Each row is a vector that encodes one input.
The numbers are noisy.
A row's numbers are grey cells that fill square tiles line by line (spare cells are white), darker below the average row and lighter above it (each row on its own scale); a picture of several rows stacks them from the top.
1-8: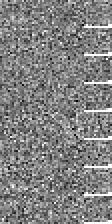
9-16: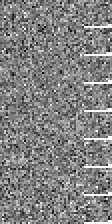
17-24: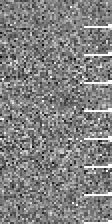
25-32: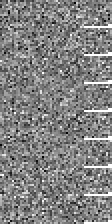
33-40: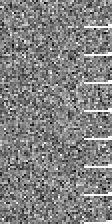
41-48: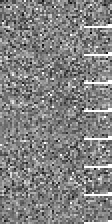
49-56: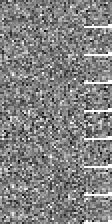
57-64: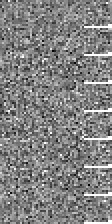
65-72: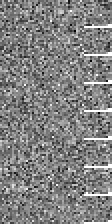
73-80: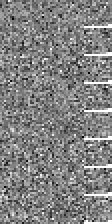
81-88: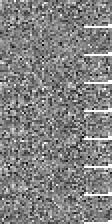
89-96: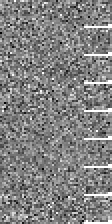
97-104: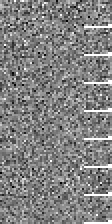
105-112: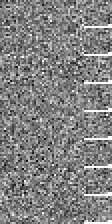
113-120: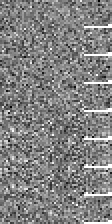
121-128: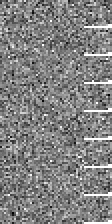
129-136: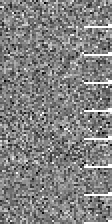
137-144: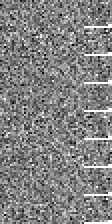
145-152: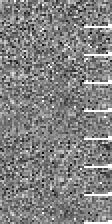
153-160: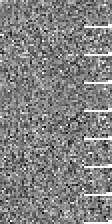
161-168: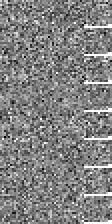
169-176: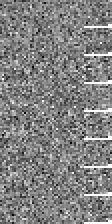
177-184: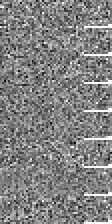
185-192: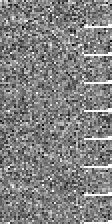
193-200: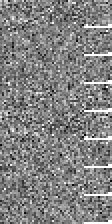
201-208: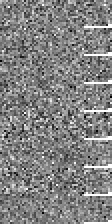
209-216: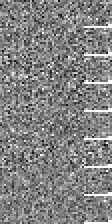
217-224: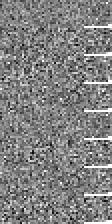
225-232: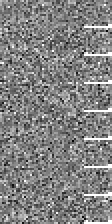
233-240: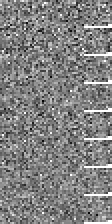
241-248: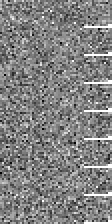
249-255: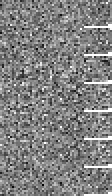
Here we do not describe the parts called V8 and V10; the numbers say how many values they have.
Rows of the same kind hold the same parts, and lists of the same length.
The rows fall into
5 kinds.
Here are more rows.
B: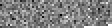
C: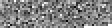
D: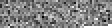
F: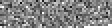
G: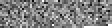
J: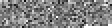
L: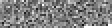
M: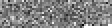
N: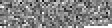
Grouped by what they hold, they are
B
C, L
D, G
F, N
J, M

